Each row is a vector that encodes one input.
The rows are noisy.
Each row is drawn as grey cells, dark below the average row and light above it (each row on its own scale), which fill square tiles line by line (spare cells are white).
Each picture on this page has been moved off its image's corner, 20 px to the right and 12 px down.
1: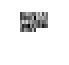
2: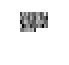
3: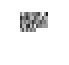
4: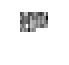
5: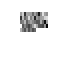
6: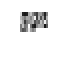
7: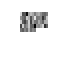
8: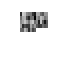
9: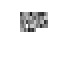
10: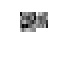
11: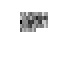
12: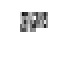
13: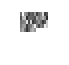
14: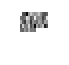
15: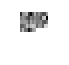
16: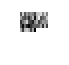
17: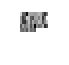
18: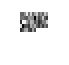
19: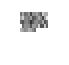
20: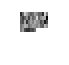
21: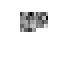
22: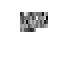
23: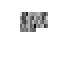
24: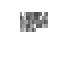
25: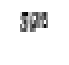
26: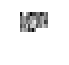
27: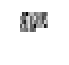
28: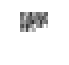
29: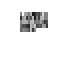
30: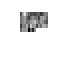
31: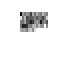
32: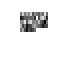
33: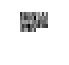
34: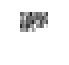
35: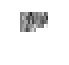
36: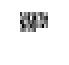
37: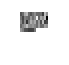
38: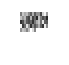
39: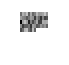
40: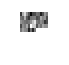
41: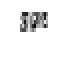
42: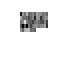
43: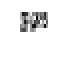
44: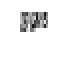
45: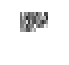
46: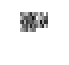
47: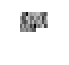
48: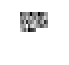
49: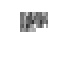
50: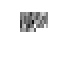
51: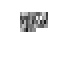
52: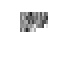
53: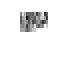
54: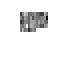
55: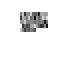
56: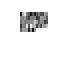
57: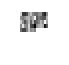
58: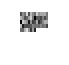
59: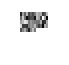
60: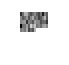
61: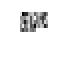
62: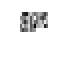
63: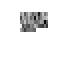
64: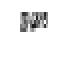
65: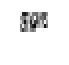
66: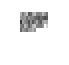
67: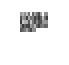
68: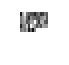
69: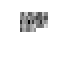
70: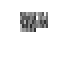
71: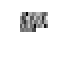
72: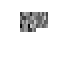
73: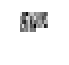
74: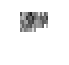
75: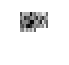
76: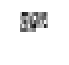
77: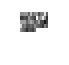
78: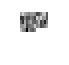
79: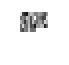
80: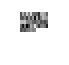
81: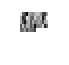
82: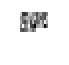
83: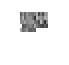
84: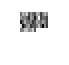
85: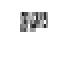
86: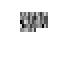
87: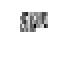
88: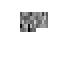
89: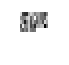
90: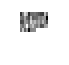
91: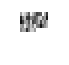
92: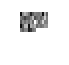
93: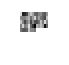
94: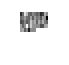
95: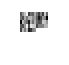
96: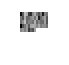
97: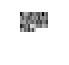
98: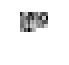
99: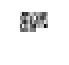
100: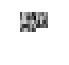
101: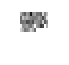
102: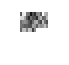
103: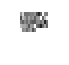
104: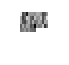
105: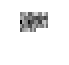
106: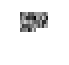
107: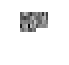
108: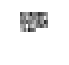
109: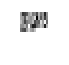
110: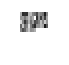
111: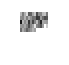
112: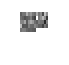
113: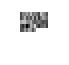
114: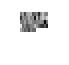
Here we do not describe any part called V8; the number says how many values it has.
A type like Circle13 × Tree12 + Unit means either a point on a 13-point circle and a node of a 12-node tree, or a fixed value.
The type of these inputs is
(Circle6 + Unit) × V8 + Line6.
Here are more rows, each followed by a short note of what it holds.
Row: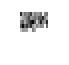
a point on a 6-point circle and a value of V8
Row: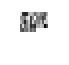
a point on a 6-point line
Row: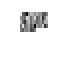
a point on a 6-point line
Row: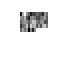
a value of V8
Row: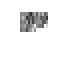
a point on a 6-point circle and a value of V8
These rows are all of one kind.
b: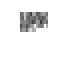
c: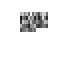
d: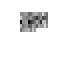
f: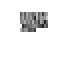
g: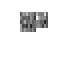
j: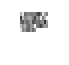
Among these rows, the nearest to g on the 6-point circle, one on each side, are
d and f.
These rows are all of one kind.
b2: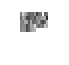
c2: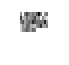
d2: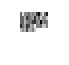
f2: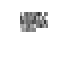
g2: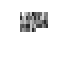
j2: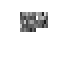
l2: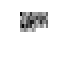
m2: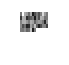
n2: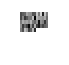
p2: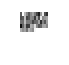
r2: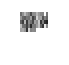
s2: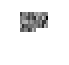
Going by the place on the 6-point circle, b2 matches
c2, d2, f2 and p2.
